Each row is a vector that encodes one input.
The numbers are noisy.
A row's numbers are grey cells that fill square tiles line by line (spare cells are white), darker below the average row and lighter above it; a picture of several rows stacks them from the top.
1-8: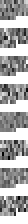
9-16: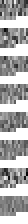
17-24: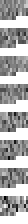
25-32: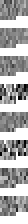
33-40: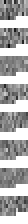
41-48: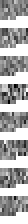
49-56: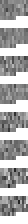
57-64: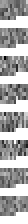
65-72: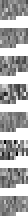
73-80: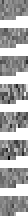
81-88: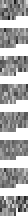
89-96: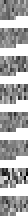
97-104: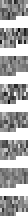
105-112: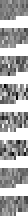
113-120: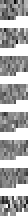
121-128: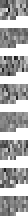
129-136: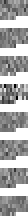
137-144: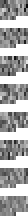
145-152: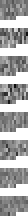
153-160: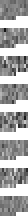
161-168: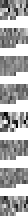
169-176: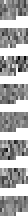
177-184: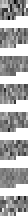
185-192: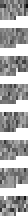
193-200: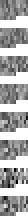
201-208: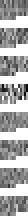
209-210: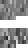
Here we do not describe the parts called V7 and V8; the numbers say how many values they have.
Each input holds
a true/false value and a value of V7, together with either a point on a 10-point line, or a value of V8.
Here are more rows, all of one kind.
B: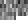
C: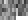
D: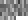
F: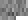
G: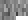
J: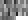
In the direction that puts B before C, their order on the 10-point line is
B, F, D, G, J, C.
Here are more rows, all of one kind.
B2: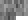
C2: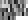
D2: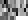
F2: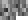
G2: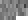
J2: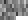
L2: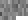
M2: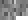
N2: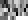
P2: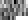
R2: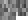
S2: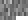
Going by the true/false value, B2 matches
L2, P2 and S2.
